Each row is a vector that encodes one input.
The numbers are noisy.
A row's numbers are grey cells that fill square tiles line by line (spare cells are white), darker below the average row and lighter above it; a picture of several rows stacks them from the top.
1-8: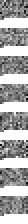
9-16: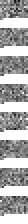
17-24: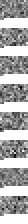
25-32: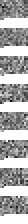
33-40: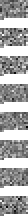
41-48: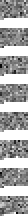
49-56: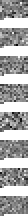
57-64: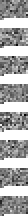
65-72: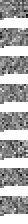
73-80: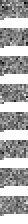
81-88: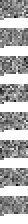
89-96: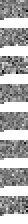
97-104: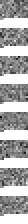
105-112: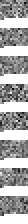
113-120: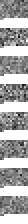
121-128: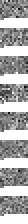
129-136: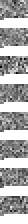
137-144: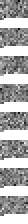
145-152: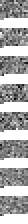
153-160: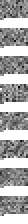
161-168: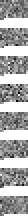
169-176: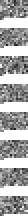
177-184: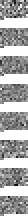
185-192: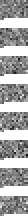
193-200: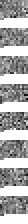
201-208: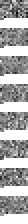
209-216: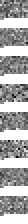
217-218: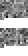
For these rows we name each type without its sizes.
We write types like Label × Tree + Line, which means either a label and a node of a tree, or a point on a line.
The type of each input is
(Bool × Bool × Bool × Bool + Circle) × Circle.
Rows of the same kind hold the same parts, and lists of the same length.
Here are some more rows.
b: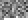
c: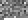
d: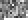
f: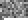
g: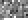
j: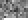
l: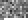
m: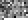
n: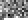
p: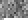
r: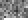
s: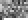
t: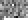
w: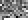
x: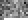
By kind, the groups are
b, f, g, j, l, m, n, p, r, x
c, d, s, t, w

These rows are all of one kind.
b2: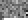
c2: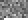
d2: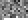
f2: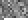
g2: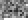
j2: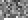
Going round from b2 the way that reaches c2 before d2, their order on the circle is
b2, c2, f2, j2, d2, g2.
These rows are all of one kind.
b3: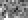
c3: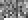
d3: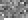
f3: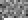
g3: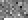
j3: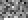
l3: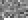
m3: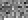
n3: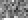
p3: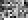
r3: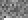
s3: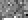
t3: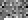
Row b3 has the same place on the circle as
j3, m3, n3 and r3.
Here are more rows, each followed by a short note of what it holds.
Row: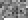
a point on a circle and four true/false values
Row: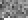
a point on a circle and four true/false values
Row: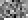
a point on each of two circles
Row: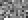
a point on a circle and four true/false values
